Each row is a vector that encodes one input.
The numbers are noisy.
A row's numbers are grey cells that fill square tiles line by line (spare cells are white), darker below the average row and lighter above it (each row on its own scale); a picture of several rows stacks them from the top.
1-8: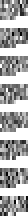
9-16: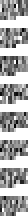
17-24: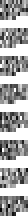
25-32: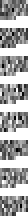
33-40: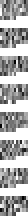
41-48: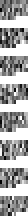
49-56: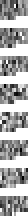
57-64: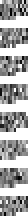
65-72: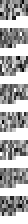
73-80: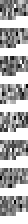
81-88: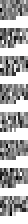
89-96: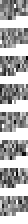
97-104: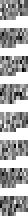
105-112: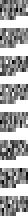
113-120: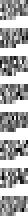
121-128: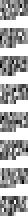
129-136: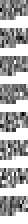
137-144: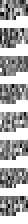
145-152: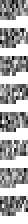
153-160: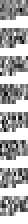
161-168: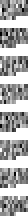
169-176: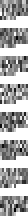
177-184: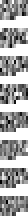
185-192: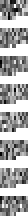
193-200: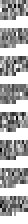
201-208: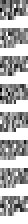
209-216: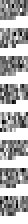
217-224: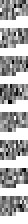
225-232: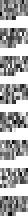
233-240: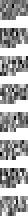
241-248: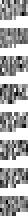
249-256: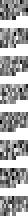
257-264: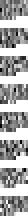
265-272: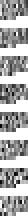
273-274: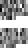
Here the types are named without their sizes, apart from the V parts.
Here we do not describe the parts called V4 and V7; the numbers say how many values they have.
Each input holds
a value of V7, together with either a point on a line and a true/false value, or a value of V4.
